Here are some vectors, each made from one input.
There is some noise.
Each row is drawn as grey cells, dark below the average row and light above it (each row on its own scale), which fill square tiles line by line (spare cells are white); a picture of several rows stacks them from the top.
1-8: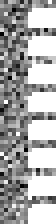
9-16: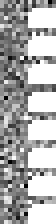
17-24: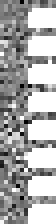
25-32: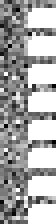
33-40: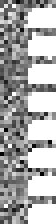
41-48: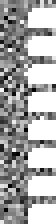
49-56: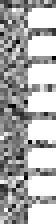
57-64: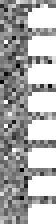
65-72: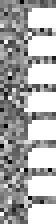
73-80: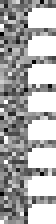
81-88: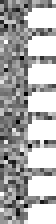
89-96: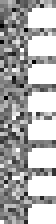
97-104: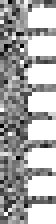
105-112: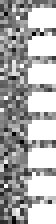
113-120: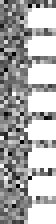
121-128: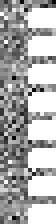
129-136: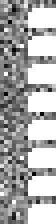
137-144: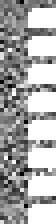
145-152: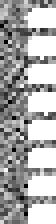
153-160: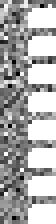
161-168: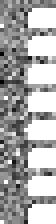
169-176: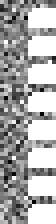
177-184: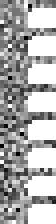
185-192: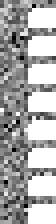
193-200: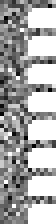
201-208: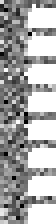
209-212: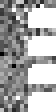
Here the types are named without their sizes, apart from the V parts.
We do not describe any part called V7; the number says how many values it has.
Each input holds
a label, together with either a point on a line, or a value of V7.
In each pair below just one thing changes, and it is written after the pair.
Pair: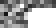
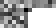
the place on the line
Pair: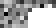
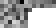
the place on the line
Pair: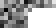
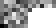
the label
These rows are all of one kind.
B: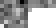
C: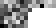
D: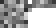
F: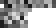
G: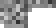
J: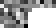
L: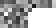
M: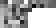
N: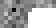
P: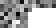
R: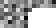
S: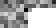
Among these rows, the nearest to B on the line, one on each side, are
D and S.
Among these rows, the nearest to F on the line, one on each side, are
C and L.
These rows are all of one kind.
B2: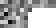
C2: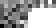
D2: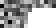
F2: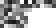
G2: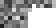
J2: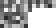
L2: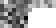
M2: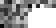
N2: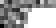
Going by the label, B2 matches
D2 and N2.
